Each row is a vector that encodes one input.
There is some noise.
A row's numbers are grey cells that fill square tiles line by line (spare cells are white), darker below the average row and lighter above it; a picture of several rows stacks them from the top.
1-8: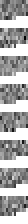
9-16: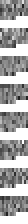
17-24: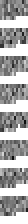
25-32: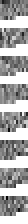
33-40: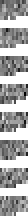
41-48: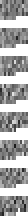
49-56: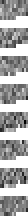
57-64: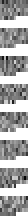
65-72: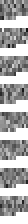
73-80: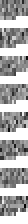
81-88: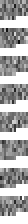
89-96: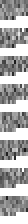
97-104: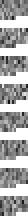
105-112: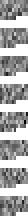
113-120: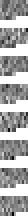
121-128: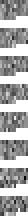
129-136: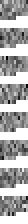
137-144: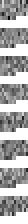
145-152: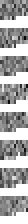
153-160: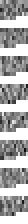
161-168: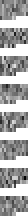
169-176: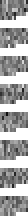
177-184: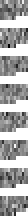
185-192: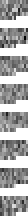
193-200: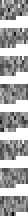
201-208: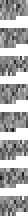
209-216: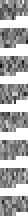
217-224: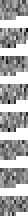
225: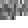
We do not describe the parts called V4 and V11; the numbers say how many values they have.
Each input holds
either a point on a 6-point line, a value of V4 and a value of V11, or a point on each of two 7-point lines.
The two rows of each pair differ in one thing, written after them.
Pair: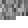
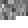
the value of V11
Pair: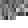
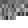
the place on the 6-point line
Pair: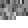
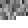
the value of V4
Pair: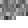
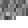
the value of V4
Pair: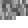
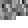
the place on the 6-point line
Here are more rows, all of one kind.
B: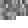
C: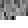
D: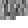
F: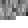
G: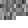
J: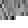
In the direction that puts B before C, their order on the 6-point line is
J, B, F, C, G, D.
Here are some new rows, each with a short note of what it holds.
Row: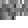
a point on each of two 7-point lines
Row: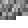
a point on each of two 7-point lines
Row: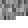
a point on a 6-point line, a value of V4 and a value of V11
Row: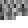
a point on each of two 7-point lines
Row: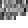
a point on each of two 7-point lines
